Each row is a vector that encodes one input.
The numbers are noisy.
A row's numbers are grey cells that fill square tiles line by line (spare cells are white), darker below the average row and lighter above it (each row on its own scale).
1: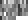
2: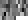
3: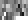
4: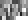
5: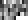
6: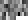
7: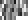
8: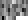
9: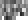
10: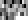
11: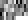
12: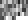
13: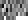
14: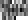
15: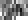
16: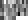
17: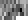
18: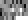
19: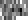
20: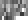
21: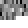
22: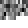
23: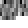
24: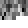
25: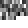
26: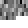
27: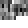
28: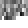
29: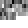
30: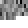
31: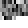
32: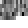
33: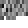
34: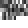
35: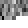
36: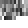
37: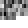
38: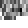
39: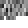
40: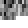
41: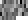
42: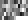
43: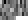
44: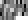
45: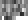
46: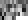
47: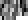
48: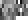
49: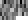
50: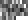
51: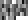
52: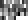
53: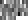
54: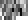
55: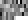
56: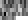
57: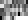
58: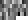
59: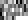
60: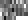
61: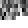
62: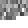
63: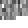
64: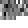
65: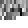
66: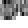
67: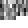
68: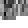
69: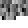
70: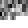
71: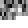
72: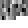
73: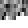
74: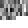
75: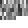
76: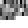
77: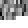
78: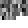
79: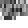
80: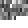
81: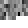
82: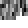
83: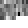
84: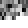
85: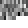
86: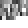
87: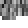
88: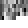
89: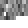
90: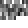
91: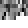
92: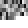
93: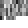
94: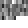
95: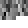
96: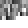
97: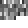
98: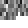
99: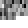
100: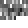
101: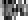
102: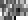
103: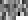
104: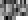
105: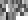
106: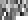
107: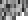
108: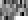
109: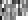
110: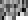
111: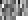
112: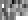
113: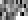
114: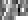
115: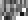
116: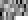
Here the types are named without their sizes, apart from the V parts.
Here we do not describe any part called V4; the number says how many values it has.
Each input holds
a list of items, each a true/false value and a value of V4.
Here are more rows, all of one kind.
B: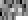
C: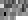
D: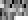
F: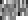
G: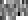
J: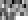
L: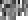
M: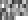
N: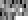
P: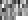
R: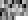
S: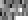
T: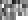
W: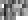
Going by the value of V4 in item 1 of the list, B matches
M, P, R and S.
